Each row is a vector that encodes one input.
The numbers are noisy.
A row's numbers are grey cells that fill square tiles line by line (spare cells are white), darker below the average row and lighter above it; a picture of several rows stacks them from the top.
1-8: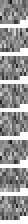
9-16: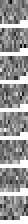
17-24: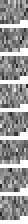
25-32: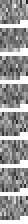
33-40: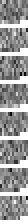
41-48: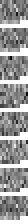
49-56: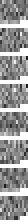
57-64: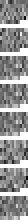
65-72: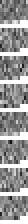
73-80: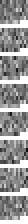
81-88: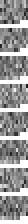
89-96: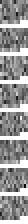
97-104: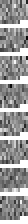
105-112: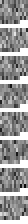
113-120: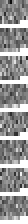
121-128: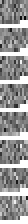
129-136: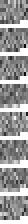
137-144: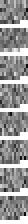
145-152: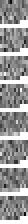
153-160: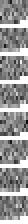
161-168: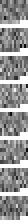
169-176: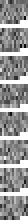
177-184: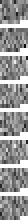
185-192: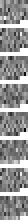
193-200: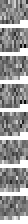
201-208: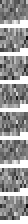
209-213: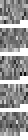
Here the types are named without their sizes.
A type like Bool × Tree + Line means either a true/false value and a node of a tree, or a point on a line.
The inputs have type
Bool × Bool × Bool + Line + Tree.
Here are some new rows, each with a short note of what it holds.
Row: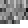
a point on a line
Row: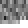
a node of a tree
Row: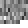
a point on a line
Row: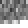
a node of a tree
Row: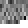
three true/false values
